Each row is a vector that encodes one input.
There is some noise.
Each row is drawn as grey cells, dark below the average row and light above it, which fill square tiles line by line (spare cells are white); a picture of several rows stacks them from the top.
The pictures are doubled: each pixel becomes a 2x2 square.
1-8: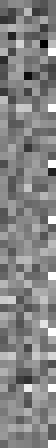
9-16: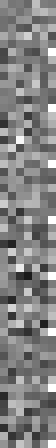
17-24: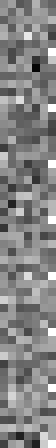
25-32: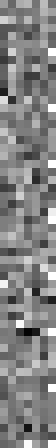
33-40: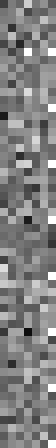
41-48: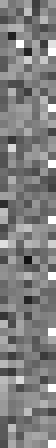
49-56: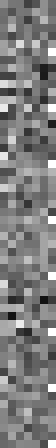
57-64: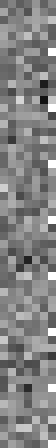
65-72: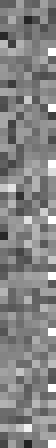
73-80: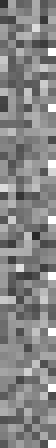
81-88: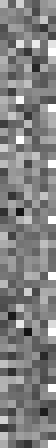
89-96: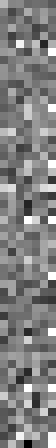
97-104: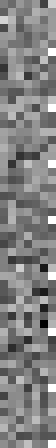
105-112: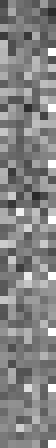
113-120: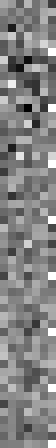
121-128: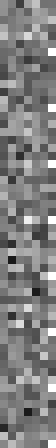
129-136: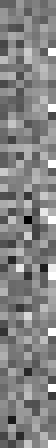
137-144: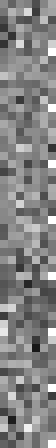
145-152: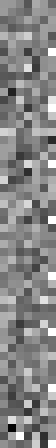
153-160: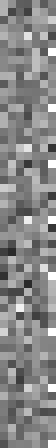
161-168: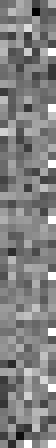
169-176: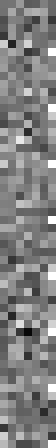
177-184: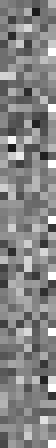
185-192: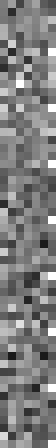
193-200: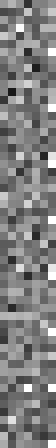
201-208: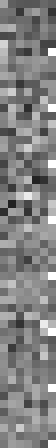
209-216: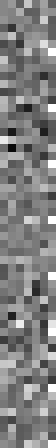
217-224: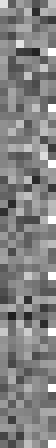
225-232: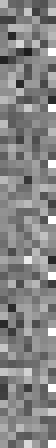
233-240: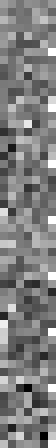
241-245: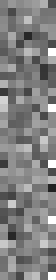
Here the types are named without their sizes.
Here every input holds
either a point on a circle, or a list of points on a line.
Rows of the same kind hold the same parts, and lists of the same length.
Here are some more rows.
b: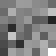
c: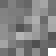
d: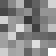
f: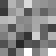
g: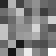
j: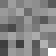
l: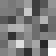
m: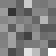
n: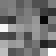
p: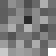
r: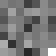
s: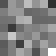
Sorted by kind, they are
b, c, j, s
d
f, g, m
l, n, p, r

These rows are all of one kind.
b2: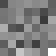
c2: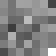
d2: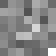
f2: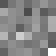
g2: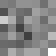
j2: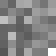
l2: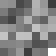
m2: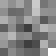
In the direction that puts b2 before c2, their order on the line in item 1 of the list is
l2, d2, f2, b2, c2, j2, g2, m2.
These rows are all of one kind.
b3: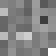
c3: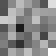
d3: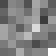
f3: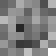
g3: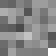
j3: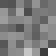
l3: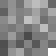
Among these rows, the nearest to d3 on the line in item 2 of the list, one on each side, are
g3 and l3.
